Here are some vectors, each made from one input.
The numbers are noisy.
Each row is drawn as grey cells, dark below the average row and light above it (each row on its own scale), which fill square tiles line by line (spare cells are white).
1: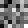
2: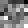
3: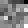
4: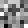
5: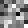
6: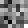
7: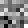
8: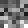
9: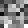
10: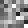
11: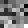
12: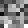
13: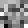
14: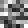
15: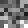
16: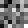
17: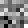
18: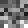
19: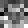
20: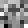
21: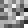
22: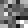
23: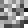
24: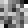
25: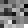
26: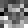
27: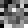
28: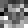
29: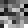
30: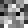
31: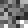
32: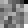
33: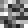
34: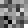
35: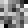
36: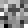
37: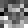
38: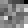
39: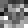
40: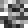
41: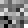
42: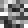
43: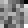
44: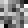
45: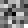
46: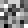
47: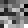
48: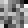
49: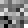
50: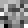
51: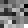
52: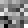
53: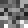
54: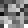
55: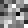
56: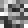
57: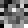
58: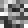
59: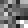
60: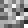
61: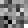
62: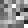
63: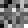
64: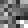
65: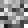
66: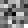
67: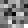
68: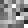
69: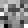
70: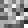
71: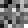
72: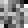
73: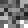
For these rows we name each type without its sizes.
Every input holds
a label.
